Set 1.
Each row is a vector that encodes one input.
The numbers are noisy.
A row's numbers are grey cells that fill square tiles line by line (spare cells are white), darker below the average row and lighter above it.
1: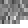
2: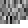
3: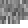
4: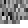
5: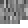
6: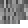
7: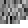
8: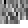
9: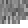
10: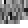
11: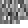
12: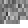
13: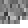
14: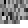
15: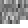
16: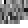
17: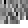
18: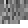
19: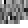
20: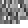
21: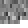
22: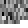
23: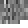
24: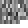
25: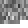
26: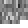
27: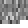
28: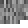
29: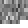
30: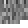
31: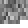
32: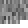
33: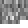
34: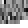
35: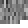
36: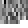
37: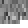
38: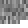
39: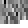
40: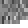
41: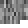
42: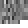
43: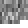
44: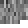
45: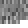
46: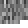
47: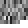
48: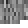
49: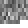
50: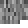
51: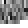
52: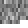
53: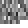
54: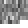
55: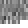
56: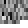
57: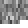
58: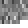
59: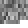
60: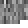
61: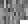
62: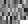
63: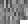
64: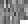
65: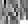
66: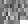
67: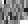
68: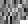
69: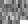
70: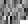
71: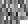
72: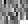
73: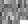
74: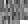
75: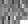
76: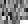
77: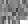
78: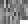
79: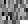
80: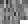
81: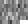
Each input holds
either one of 5 labels, or a point on a 7-point line.
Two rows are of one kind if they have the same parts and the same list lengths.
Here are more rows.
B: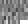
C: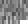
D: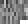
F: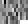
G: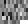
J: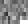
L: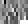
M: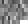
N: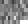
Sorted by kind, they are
B, C, D, J, M, N
F, G, L

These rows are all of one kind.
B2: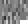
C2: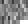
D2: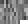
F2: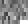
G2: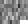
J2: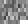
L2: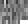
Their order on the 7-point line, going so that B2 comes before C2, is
D2, L2, B2, C2, F2, J2, G2.
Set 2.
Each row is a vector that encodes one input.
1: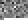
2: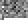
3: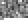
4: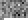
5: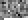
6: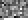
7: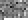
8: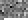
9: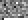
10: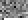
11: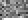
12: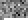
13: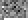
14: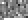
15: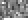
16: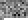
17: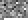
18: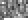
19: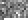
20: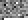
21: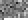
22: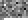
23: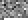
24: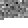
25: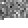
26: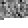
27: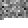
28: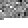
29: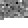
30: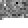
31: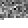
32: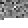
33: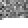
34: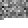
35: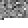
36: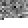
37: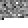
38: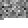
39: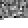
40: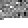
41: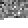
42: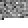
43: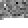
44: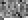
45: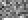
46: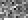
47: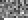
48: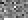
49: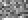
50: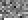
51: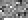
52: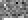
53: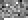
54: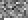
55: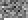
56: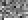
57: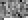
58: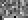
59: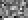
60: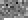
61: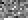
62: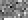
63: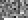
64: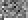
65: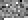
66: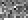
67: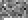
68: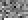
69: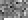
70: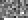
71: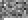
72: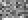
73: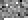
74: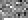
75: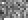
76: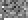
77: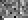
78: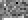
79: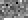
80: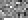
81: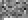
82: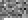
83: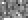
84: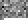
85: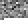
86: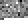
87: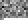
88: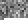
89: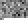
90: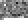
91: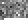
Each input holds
either a point on a 6-point line, or four true/false values.
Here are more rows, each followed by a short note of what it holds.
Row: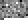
four true/false values
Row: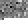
four true/false values
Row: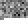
four true/false values
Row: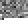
four true/false values
